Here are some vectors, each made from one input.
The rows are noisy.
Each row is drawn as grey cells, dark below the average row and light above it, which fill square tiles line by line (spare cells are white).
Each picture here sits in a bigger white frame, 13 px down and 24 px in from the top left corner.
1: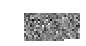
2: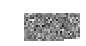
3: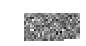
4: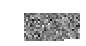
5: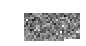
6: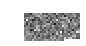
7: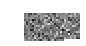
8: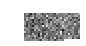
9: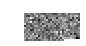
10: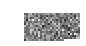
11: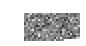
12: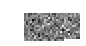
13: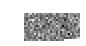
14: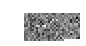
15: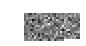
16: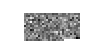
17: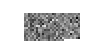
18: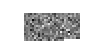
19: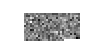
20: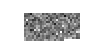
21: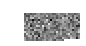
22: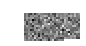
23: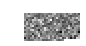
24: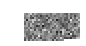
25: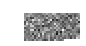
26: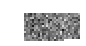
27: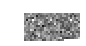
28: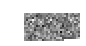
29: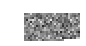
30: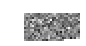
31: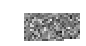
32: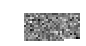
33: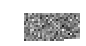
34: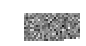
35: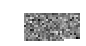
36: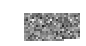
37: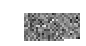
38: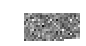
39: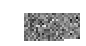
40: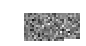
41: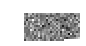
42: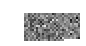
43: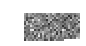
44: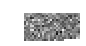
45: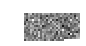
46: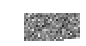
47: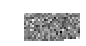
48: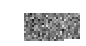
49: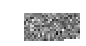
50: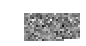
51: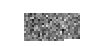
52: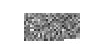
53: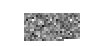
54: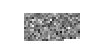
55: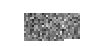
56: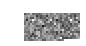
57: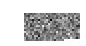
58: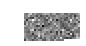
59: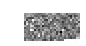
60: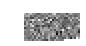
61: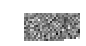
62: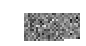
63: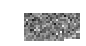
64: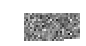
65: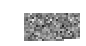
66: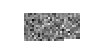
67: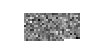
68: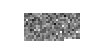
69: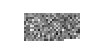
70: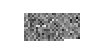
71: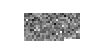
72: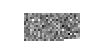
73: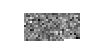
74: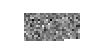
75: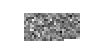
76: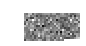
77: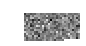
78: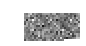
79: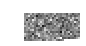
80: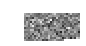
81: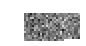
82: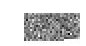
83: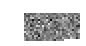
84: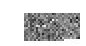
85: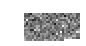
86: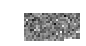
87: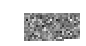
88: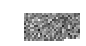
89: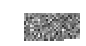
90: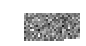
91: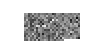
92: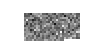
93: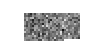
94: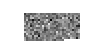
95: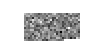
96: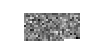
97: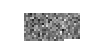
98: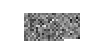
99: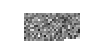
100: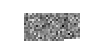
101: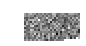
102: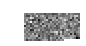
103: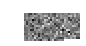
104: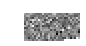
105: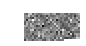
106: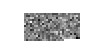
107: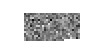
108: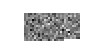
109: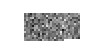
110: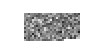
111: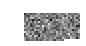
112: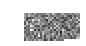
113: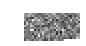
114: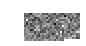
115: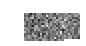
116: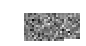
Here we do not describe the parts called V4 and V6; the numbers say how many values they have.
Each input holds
either a point on a 3-point line, a point on a 5-point line, a true/false value and a value of V4, or a value of V6.
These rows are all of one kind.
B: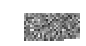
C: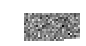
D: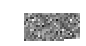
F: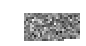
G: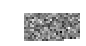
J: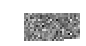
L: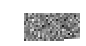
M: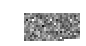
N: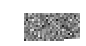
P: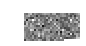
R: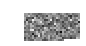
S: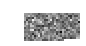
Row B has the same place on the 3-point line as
C, L and N.
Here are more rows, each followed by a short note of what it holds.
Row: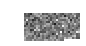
a value of V6
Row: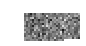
a value of V6
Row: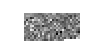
a point on a 3-point line, a point on a 5-point line, a true/false value and a value of V4
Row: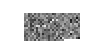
a value of V6
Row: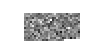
a point on a 3-point line, a point on a 5-point line, a true/false value and a value of V4
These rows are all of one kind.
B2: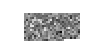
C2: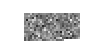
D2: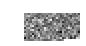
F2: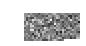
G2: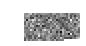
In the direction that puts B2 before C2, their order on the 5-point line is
D2, B2, F2, C2, G2.
